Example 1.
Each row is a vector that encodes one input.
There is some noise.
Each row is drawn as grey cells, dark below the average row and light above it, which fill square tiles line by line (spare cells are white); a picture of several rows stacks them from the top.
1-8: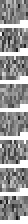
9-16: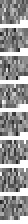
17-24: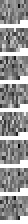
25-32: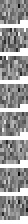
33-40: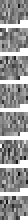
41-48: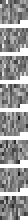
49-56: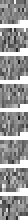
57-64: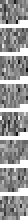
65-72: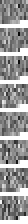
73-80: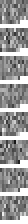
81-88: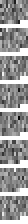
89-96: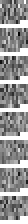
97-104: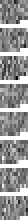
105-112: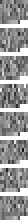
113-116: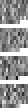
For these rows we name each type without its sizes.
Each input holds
a node of a tree, together with either a fixed value, or three true/false values.
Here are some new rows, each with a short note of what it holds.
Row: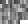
a node of a tree
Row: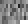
a node of a tree and three true/false values
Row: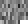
a node of a tree
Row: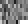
a node of a tree and three true/false values
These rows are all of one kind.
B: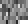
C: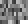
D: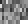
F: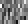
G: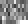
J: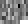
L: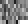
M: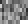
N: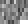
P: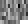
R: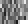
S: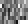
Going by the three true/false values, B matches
G and S.
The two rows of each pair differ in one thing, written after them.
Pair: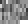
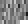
the node of the tree
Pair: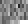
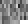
one of the three true/false values
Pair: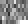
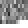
one of the three true/false values
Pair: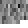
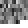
the node of the tree
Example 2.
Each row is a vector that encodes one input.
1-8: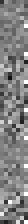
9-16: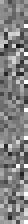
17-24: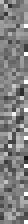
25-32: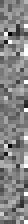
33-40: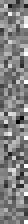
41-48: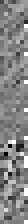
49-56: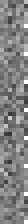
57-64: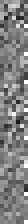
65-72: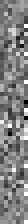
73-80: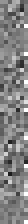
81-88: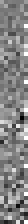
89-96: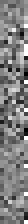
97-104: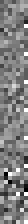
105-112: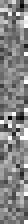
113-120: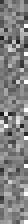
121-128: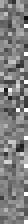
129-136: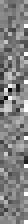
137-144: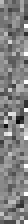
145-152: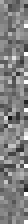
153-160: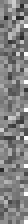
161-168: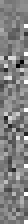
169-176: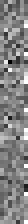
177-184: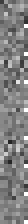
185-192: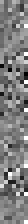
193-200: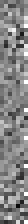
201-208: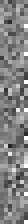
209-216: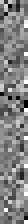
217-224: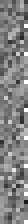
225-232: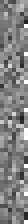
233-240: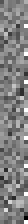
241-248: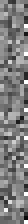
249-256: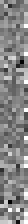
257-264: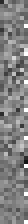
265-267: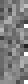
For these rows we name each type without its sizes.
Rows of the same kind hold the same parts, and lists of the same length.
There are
2 kinds of row.
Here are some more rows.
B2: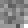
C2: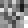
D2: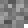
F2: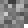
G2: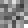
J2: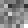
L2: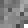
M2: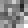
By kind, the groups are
B2, D2, F2, J2, L2
C2, G2, M2

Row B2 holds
a point on a line.
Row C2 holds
a node of a tree.
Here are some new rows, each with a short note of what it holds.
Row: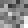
a point on a line
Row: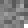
a point on a line
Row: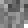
a point on a line
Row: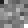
a point on a line
